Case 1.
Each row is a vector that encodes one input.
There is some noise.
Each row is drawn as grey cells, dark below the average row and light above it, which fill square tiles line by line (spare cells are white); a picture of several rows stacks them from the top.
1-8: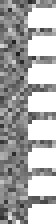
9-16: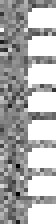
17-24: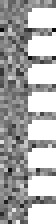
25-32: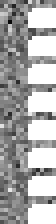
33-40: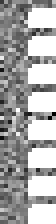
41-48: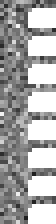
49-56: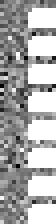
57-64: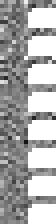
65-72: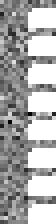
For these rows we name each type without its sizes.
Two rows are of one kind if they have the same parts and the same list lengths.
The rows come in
3 kinds.
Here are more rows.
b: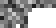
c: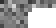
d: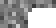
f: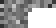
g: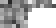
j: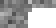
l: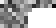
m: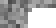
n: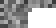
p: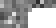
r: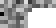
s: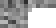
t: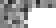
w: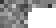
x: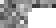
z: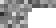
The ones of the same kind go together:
b, d, l, p, r, x, z
c, f, g, j, m, n, s, w
t

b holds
a node of a tree.
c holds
three true/false values.
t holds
a fixed value.
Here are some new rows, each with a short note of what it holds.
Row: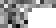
three true/false values
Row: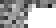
three true/false values
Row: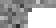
three true/false values
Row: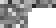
a node of a tree
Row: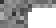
a fixed value
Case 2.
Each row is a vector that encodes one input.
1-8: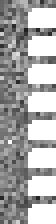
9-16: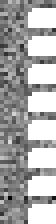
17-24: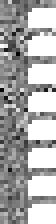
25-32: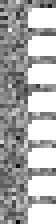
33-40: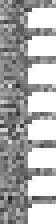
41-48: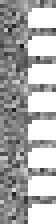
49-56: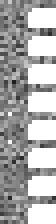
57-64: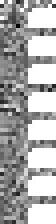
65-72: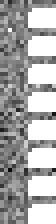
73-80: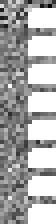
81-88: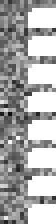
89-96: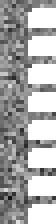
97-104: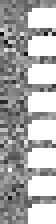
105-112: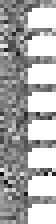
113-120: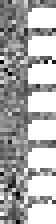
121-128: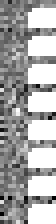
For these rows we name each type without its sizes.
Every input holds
a list of points on a line.
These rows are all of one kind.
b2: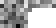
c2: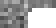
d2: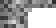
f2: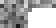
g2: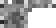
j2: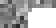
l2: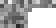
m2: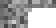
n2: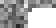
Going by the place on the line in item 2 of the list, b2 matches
f2, g2 and j2.
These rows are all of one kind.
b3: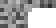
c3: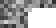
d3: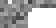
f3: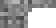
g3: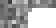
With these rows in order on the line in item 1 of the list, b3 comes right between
d3 and f3.
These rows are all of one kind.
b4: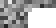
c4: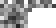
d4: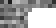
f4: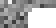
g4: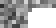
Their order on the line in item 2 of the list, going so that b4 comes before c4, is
b4, f4, g4, d4, c4.
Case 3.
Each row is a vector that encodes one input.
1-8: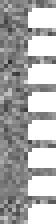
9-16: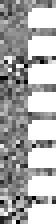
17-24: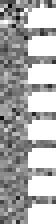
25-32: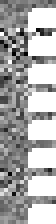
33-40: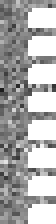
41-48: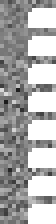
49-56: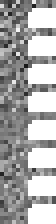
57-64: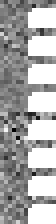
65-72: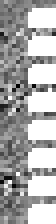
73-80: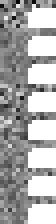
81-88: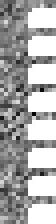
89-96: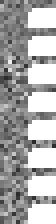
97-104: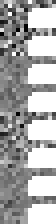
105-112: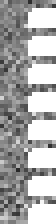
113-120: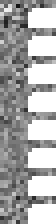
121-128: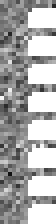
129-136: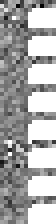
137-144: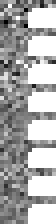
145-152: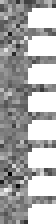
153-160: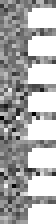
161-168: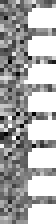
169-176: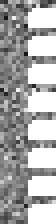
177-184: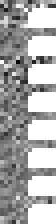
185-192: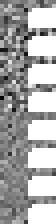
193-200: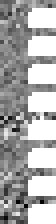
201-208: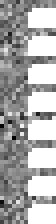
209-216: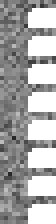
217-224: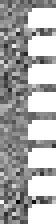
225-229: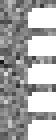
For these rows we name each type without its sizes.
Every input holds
either a point on each of two circles, or a fixed value.
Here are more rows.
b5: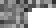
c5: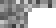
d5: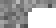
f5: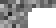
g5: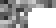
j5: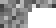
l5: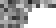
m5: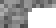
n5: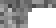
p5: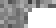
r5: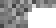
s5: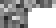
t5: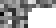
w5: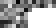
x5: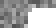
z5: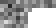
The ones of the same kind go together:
b5, c5, d5, f5, g5, j5, l5, m5, n5, p5, r5, s5, w5, x5, z5
t5

